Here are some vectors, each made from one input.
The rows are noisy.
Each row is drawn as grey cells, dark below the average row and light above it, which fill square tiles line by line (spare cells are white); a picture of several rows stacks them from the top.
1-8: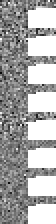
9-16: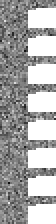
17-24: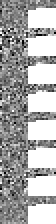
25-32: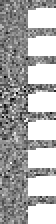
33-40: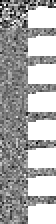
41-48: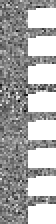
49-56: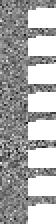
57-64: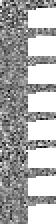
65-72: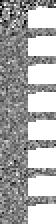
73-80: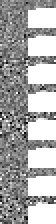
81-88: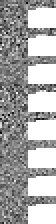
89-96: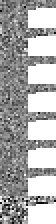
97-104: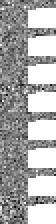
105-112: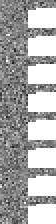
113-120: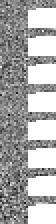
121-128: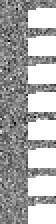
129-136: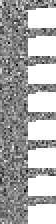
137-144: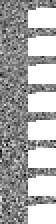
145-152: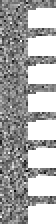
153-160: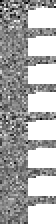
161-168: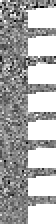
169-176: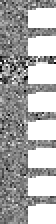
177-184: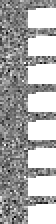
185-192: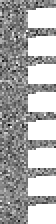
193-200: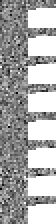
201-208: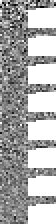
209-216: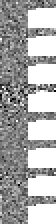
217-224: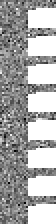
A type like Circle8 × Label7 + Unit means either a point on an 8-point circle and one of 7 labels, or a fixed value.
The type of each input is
Tree20 × Tree20 × Tree20.
